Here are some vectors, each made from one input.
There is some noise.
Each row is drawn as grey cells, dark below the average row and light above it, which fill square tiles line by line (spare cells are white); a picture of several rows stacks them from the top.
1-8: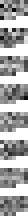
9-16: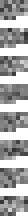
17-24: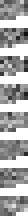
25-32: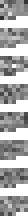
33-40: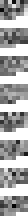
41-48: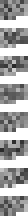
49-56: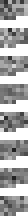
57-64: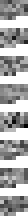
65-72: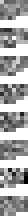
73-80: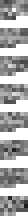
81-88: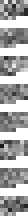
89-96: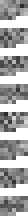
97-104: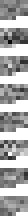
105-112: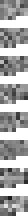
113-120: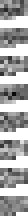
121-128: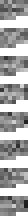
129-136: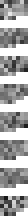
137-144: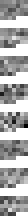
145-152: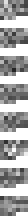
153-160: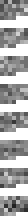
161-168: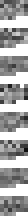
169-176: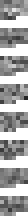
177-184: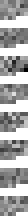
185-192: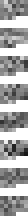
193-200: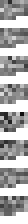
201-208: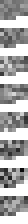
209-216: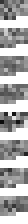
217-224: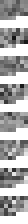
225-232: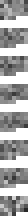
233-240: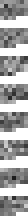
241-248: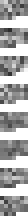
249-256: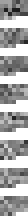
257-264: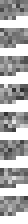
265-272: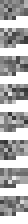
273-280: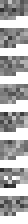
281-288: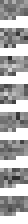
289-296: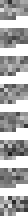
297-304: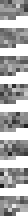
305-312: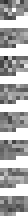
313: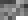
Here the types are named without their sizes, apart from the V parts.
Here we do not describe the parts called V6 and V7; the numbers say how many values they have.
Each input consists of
either a point on a circle, a true/false value and a value of V6, or a point on a line and a value of V7.
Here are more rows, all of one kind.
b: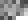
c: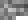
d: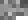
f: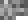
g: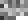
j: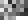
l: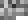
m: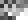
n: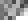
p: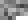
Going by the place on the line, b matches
g, m and n.
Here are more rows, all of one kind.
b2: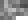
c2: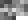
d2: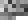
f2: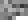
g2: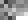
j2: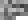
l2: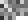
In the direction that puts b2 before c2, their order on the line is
b2, f2, l2, j2, g2, d2, c2.
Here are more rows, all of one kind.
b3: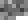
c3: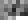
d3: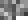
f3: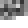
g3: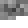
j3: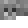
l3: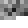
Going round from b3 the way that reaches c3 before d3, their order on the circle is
b3, g3, c3, l3, j3, d3, f3.
